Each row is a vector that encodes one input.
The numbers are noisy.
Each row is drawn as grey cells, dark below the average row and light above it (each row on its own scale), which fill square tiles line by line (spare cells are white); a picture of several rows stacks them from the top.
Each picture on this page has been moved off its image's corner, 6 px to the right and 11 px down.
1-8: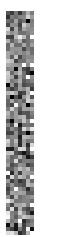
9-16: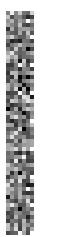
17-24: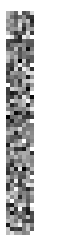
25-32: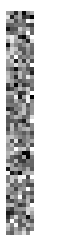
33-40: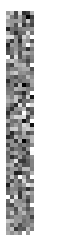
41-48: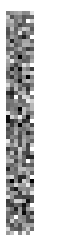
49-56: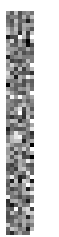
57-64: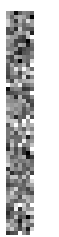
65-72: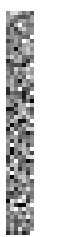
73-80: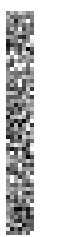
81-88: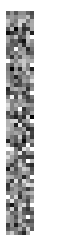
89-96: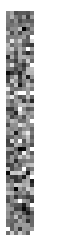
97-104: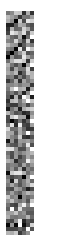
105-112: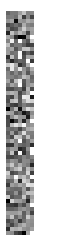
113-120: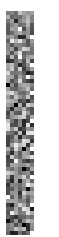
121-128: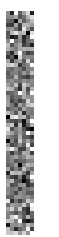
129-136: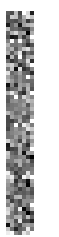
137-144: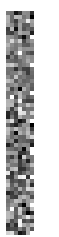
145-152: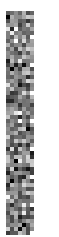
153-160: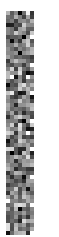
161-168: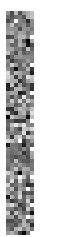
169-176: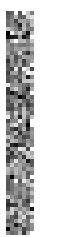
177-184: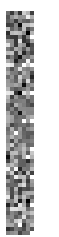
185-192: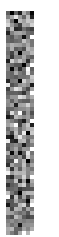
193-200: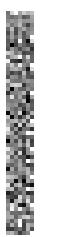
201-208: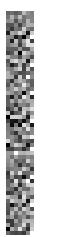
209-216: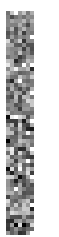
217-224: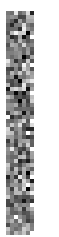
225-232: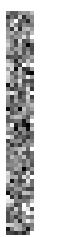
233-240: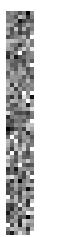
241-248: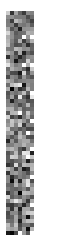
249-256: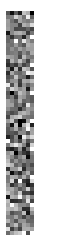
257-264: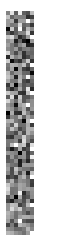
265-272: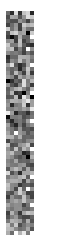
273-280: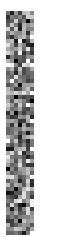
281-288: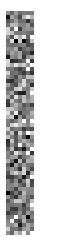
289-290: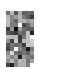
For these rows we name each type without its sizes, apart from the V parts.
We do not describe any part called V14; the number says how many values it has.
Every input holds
a label, together with either a point on a line, or a value of V14.
